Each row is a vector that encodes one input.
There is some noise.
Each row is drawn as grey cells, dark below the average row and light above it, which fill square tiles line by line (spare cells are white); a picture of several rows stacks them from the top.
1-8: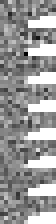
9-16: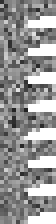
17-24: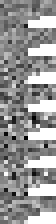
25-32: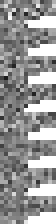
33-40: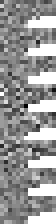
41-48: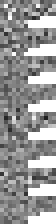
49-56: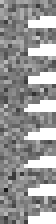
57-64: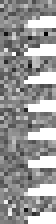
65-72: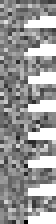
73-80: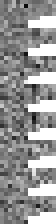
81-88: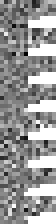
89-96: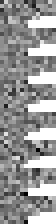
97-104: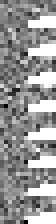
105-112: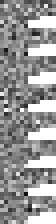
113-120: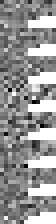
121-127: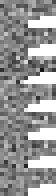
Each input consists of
a list of up to three points on a 6-point line.
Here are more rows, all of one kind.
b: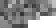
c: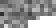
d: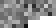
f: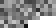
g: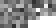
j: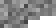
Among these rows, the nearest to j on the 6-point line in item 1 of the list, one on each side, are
d and g.
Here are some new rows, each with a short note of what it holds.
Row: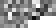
the empty list
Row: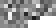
the empty list
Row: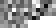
the empty list
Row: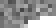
a list of two items
